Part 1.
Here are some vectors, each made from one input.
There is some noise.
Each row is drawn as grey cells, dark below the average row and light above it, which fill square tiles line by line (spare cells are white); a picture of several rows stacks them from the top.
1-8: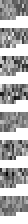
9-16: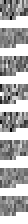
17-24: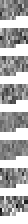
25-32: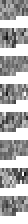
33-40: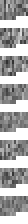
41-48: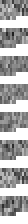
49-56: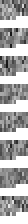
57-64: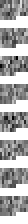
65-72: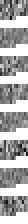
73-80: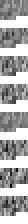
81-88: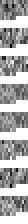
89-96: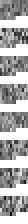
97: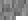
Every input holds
a node of an 11-node tree.
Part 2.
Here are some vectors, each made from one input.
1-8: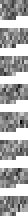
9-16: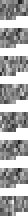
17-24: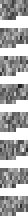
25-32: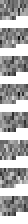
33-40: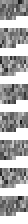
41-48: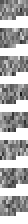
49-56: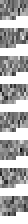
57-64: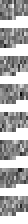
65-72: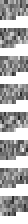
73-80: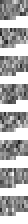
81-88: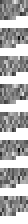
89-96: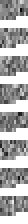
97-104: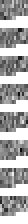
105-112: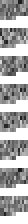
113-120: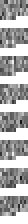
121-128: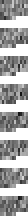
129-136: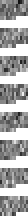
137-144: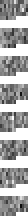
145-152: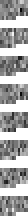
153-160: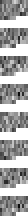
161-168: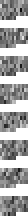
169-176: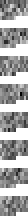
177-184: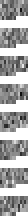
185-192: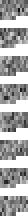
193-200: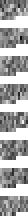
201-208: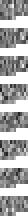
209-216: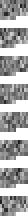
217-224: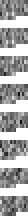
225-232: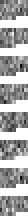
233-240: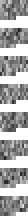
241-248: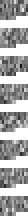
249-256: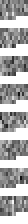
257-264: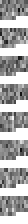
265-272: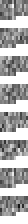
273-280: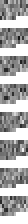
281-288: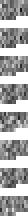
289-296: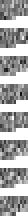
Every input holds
a point on a 20-point line.
